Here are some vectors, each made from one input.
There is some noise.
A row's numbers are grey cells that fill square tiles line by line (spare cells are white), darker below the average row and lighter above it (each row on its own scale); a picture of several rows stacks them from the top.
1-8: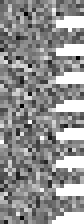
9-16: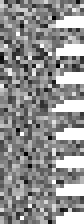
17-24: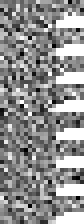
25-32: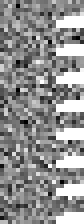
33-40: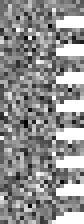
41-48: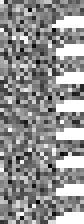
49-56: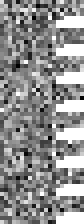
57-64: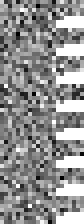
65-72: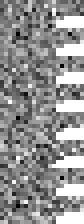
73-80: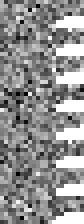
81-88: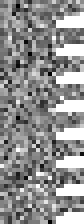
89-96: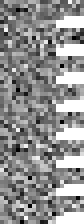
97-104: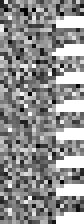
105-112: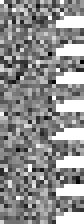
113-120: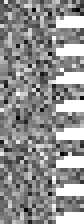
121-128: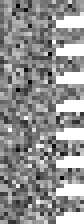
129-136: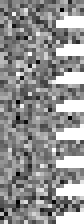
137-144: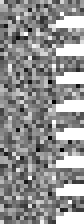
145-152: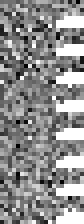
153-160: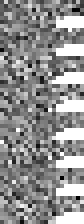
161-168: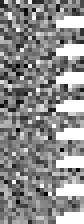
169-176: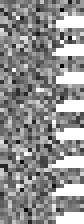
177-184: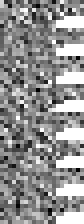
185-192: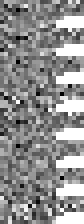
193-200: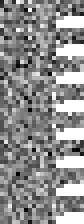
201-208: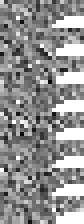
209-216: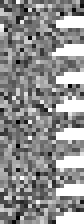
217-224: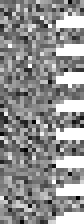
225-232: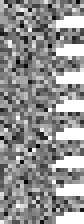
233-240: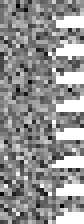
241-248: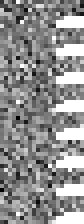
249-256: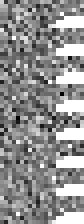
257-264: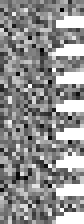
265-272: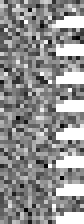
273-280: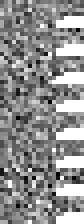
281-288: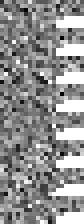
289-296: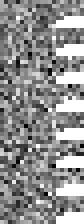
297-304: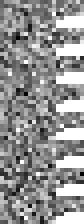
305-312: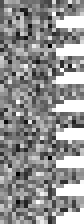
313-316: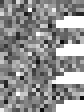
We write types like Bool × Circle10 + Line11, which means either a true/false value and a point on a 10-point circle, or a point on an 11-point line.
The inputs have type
Circle6 × (Line5 + Tree9) + List2(Line7).
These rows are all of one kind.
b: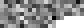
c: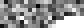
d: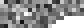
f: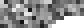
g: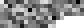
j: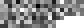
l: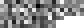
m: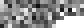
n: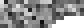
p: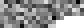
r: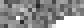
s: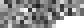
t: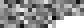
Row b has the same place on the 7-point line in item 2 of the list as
c, j and t.
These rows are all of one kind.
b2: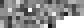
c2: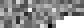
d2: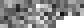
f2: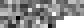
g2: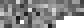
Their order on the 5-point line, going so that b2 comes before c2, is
b2, c2, d2, g2, f2.
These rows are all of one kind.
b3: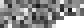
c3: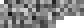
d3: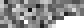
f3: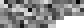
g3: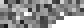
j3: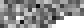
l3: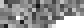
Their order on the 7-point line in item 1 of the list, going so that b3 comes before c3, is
f3, d3, j3, g3, l3, b3, c3.
